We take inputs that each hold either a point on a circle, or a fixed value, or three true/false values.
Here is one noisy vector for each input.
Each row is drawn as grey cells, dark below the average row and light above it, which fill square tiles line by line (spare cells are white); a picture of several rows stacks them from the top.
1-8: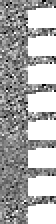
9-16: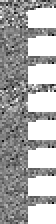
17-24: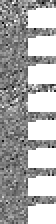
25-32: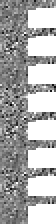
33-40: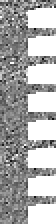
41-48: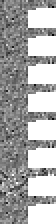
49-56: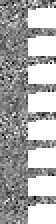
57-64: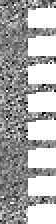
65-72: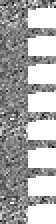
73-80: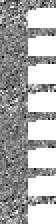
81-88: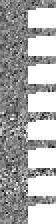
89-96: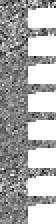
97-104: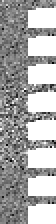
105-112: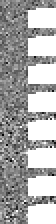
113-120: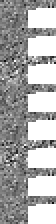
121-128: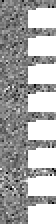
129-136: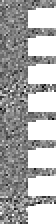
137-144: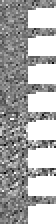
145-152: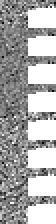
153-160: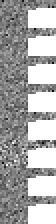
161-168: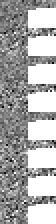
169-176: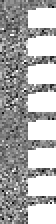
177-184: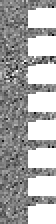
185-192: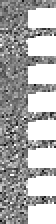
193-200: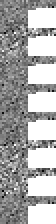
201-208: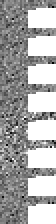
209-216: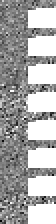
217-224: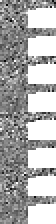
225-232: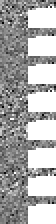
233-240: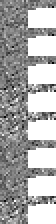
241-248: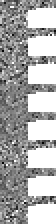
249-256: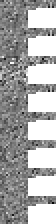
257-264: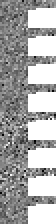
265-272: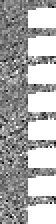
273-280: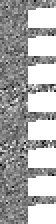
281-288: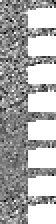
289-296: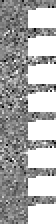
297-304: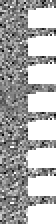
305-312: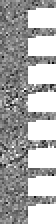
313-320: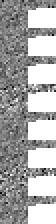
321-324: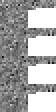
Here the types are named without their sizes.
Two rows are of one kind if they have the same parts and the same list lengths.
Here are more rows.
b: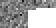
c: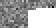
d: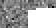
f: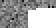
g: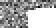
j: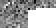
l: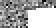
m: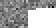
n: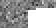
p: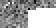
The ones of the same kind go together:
b, c, d, f, m, n
g, l
j, p

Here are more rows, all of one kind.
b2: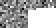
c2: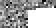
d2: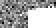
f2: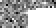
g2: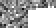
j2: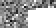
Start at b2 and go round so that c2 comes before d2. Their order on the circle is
b2, g2, j2, c2, f2, d2.
